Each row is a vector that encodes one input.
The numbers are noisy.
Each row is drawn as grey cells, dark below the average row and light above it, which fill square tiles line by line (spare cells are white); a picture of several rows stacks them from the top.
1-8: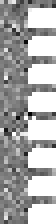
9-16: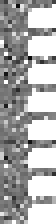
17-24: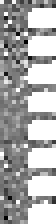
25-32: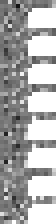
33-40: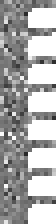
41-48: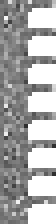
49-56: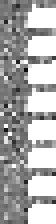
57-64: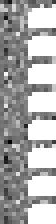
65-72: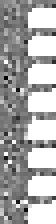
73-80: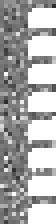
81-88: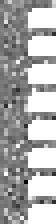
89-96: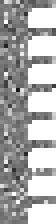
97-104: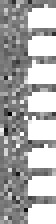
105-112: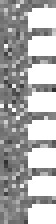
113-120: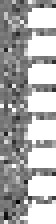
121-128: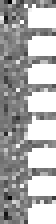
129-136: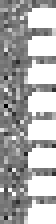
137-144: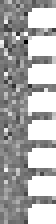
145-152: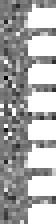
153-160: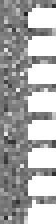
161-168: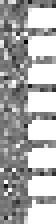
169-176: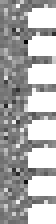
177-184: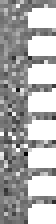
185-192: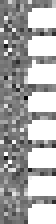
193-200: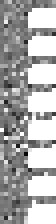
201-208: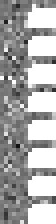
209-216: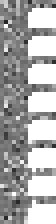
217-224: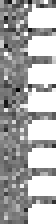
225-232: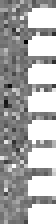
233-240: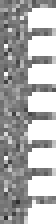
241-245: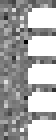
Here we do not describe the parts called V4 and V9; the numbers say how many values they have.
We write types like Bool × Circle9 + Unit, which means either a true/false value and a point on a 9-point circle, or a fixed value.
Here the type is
Bool × (Label6 + V4 × V9).
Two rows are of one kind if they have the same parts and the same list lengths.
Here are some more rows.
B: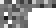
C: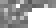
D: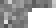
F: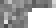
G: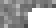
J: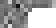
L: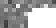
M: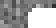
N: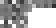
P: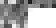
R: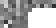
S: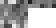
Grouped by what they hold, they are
B, N, P, S
C, D, F, G, J, L, M, R

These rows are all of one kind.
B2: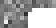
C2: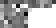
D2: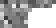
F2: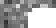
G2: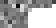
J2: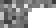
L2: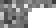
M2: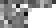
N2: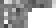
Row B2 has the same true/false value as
F2 and N2.
